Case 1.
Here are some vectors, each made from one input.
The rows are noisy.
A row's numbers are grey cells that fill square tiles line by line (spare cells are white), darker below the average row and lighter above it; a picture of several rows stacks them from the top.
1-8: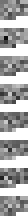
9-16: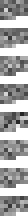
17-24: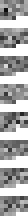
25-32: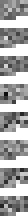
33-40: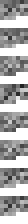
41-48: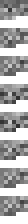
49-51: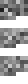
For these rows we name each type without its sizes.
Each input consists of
a point on a line and a true/false value.
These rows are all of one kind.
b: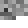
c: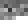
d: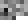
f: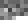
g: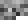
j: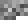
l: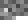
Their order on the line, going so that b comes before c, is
d, b, c, f, l, j, g.
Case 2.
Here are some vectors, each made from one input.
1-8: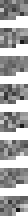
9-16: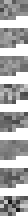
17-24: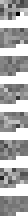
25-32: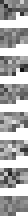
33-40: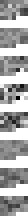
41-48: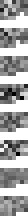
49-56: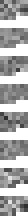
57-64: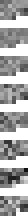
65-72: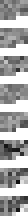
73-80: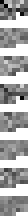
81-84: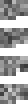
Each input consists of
either a point on a 4-point line, or a point on a 7-point line.
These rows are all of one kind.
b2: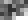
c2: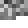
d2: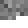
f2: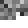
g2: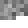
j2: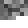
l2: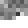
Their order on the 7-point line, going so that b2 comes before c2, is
l2, b2, f2, j2, d2, c2, g2.
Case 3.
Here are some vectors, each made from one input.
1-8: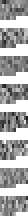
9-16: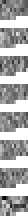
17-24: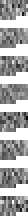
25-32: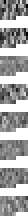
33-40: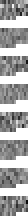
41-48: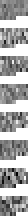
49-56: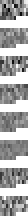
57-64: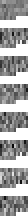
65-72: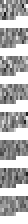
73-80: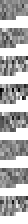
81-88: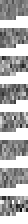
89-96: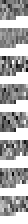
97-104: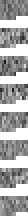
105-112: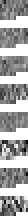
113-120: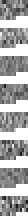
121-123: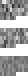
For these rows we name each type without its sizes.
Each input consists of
a point on a circle and a true/false value.
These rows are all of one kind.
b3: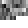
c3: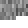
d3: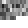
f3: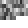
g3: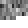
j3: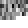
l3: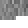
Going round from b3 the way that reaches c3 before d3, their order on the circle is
b3, l3, c3, d3, j3, g3, f3.
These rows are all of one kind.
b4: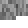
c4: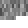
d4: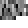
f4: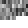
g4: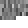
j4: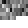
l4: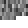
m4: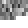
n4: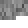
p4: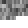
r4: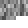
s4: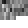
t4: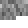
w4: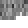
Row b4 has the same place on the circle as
c4, f4 and t4.
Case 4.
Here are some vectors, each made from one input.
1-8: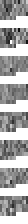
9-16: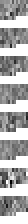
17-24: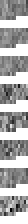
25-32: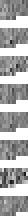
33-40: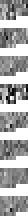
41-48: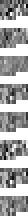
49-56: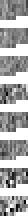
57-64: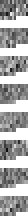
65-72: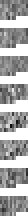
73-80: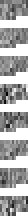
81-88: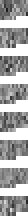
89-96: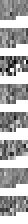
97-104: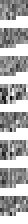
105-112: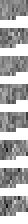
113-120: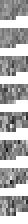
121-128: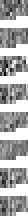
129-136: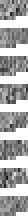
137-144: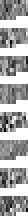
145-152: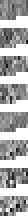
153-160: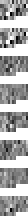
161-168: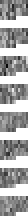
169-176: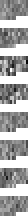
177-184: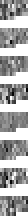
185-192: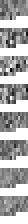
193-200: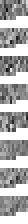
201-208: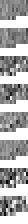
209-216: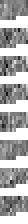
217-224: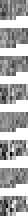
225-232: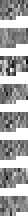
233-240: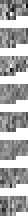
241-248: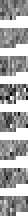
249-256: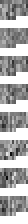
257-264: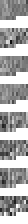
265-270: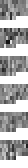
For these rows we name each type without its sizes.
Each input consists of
either a point on a circle, or a label.
